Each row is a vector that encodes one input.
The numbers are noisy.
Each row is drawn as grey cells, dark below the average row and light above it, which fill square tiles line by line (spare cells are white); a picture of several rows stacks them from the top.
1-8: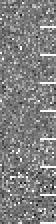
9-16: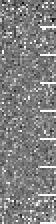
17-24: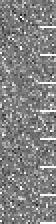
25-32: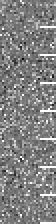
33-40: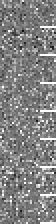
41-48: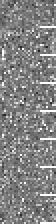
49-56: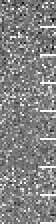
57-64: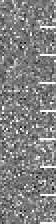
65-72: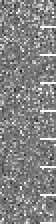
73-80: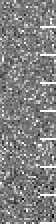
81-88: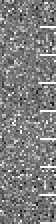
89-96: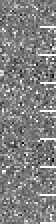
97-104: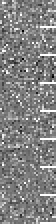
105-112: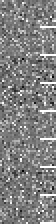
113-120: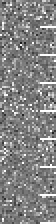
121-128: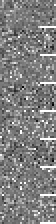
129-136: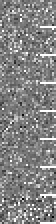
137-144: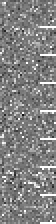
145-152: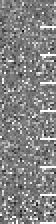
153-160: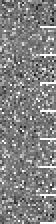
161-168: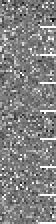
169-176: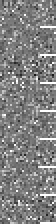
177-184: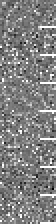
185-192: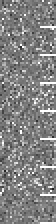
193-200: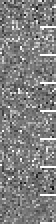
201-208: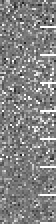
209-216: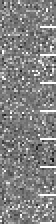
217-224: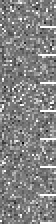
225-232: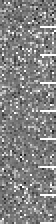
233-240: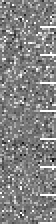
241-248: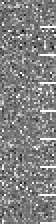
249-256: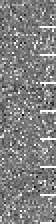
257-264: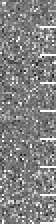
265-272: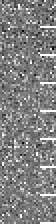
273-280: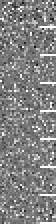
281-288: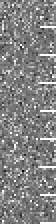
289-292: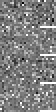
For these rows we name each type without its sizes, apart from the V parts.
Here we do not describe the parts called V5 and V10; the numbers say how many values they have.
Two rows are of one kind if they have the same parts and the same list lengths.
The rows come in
5 kinds.
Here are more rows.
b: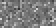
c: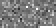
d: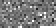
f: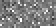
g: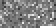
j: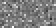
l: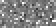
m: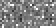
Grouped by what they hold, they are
b, j, l
c, m
d
f
g

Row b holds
a point on each of two lines.
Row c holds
a point on a line and a value of V5.
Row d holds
a value of V10.
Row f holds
a point on a circle and a point on a line.
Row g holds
a point on a circle and a value of V5.
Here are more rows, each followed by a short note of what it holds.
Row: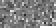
a point on each of two lines
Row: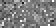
a point on a circle and a value of V5
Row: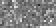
a point on each of two lines
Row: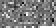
a value of V10
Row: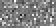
a point on a line and a value of V5
